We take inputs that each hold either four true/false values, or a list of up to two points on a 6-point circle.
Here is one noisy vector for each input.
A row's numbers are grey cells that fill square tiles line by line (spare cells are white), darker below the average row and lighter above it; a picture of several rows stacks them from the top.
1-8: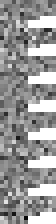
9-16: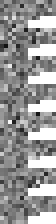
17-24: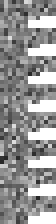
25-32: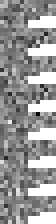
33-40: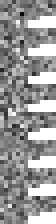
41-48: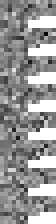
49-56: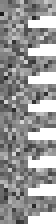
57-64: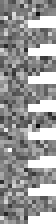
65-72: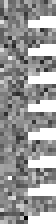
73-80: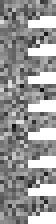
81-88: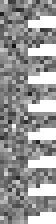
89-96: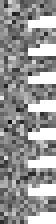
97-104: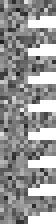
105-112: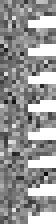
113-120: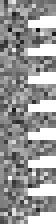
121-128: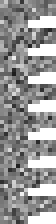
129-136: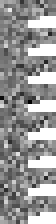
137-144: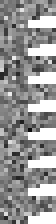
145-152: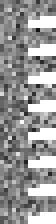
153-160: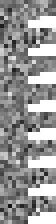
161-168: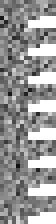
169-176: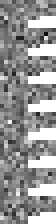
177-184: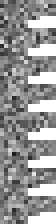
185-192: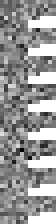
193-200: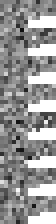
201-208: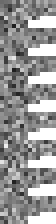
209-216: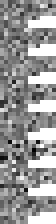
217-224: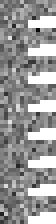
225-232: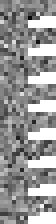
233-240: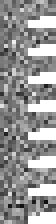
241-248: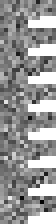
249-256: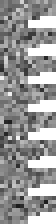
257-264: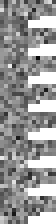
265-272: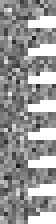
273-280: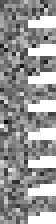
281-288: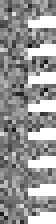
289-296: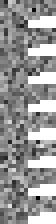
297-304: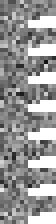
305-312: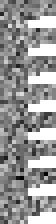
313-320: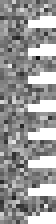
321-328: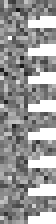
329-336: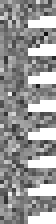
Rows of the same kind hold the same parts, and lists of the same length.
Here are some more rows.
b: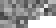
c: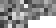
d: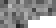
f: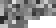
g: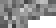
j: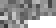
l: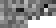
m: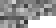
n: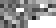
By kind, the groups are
b, d, l, m
c, g, j
f
n

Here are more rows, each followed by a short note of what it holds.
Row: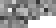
four true/false values
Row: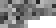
the empty list
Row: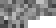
a list of two items
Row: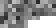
the empty list
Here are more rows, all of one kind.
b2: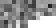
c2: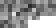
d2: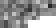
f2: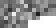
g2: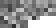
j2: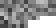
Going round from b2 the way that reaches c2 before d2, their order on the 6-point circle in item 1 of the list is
b2, j2, g2, f2, c2, d2.
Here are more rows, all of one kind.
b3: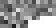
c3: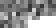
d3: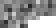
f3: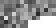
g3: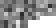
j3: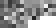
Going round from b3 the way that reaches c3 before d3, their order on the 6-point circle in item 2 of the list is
b3, g3, j3, c3, d3, f3.
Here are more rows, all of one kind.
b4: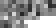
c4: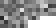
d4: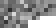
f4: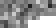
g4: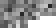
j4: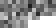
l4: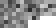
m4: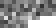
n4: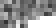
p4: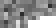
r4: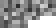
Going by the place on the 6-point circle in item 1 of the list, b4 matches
f4 and r4.
